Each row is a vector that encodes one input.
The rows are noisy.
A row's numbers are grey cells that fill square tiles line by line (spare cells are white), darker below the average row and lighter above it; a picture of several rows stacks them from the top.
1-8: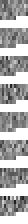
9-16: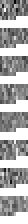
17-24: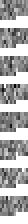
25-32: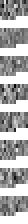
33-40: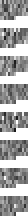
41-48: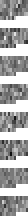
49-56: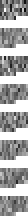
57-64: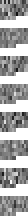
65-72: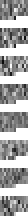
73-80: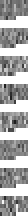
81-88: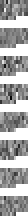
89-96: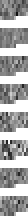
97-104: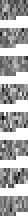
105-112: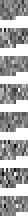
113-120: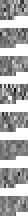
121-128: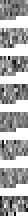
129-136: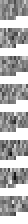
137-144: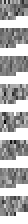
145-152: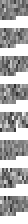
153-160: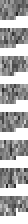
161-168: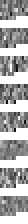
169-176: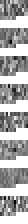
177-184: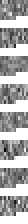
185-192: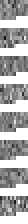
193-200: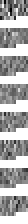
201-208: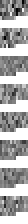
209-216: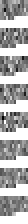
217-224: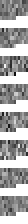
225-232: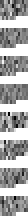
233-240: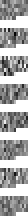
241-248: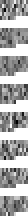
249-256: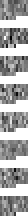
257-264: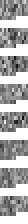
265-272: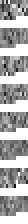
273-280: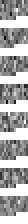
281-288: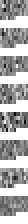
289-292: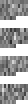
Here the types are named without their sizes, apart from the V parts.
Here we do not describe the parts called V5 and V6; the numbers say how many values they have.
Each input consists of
a label and a value of V5, together with either a fixed value, or two labels and a value of V6.
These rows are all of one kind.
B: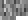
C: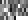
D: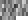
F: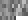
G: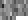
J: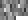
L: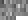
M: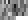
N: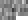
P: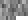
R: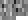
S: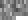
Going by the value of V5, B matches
D, J, N and S.
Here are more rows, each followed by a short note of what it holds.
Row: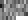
a label and a value of V5
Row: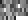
a label and a value of V5
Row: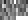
three labels, a value of V5 and a value of V6
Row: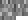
a label and a value of V5
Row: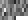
three labels, a value of V5 and a value of V6
